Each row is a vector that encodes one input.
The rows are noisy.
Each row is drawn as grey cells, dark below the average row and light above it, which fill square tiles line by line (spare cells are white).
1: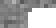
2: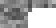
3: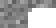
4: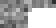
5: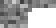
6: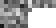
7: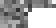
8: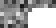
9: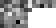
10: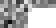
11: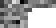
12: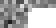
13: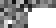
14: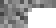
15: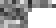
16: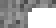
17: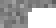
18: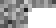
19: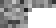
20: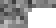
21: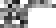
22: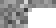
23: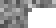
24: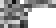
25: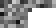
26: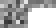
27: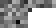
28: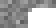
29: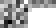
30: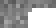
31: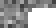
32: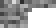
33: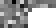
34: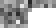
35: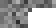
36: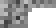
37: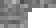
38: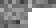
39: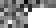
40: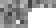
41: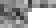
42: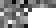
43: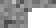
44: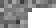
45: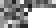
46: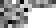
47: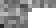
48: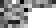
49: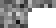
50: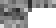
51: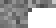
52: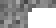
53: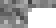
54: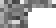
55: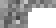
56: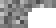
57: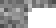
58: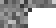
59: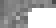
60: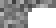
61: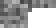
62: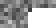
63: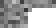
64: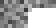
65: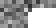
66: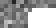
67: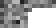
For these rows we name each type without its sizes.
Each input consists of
a point on a line and a true/false value.
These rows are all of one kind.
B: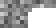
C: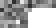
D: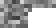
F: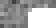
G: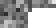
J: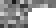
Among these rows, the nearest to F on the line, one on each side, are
C and J.
